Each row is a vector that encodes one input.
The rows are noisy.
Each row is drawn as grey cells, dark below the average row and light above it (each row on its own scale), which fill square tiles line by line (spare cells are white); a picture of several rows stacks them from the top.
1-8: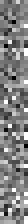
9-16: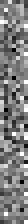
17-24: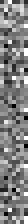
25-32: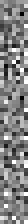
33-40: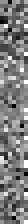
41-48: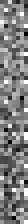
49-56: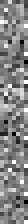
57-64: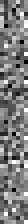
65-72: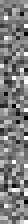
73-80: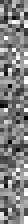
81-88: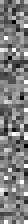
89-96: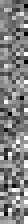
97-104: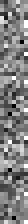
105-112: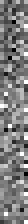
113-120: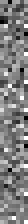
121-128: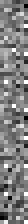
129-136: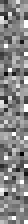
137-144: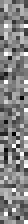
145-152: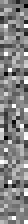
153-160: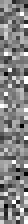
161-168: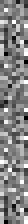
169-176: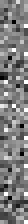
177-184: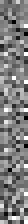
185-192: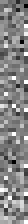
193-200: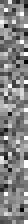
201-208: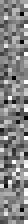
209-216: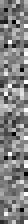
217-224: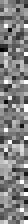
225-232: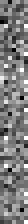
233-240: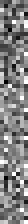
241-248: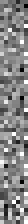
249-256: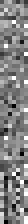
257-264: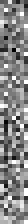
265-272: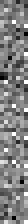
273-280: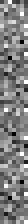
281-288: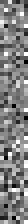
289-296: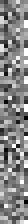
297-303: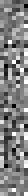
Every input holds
either a fixed value, or a node of a 7-node tree, or five true/false values.
